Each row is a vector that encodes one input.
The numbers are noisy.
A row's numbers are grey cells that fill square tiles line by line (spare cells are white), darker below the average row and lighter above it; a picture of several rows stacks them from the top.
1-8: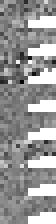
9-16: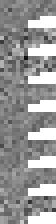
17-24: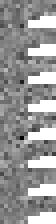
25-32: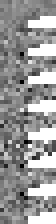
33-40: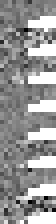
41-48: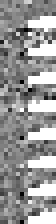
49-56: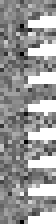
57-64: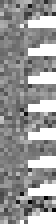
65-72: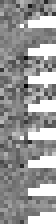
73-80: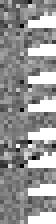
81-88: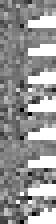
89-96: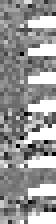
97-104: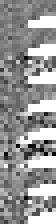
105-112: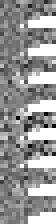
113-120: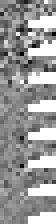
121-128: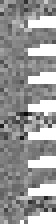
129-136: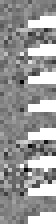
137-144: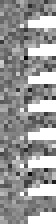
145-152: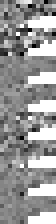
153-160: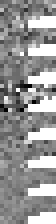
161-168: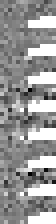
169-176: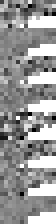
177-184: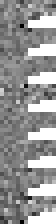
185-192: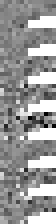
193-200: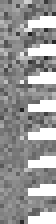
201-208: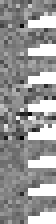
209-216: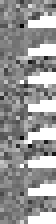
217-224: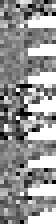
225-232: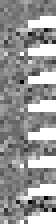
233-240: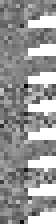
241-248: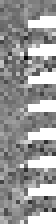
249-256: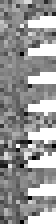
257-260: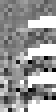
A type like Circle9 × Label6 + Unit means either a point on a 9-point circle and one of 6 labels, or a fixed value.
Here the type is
Bool × (Circle6 + Line11) + Line6.
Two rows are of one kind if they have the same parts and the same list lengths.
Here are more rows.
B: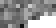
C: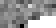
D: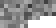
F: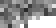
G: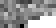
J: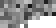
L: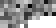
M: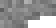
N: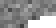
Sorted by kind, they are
B, C, M, N
D, G, J, L
F

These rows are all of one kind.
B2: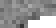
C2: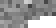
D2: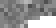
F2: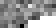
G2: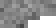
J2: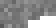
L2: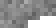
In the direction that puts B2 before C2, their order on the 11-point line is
G2, B2, L2, F2, J2, C2, D2.
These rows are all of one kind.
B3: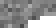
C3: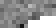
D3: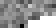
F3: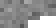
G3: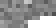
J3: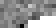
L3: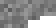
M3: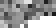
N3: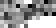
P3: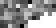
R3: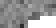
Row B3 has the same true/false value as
L3 and P3.
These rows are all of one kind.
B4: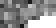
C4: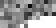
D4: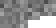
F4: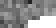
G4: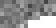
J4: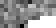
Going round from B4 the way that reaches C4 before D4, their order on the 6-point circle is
B4, J4, F4, G4, C4, D4.
